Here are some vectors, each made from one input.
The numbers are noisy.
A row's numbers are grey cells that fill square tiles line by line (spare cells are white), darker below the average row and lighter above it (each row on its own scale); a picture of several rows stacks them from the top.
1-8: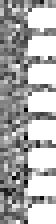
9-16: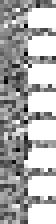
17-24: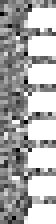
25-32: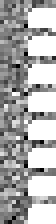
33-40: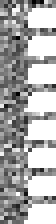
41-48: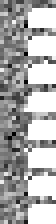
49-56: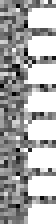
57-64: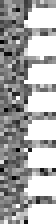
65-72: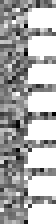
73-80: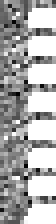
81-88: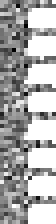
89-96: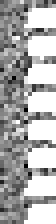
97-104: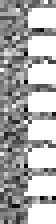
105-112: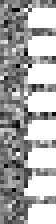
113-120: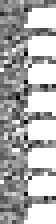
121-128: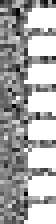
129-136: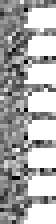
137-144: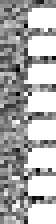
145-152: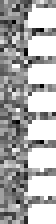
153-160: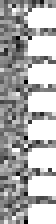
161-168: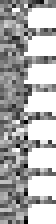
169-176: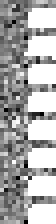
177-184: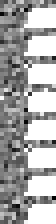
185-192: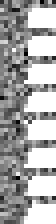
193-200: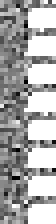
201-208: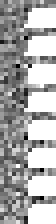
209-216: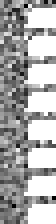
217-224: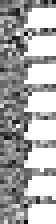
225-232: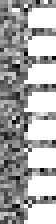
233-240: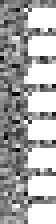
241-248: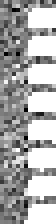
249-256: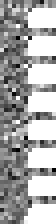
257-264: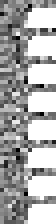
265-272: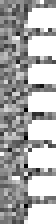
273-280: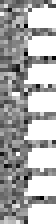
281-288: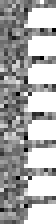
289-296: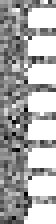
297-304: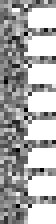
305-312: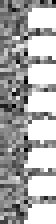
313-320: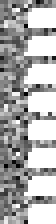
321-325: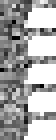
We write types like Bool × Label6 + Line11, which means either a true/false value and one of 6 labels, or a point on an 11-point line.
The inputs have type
(Line4 + Line13) × Line10.
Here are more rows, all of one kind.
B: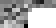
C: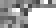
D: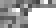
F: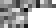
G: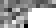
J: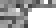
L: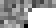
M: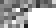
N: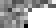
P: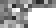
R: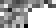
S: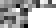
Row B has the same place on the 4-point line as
L and S.
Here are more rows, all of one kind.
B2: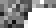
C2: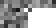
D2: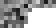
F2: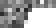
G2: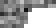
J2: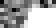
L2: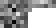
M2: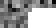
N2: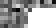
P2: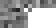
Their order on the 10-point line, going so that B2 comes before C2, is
L2, B2, F2, G2, J2, M2, N2, P2, D2, C2.
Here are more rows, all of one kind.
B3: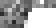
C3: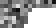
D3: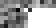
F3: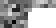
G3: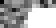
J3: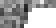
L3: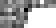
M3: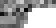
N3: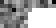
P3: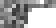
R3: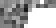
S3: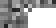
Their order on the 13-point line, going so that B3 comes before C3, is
N3, S3, G3, F3, D3, B3, M3, L3, C3, P3, J3, R3.
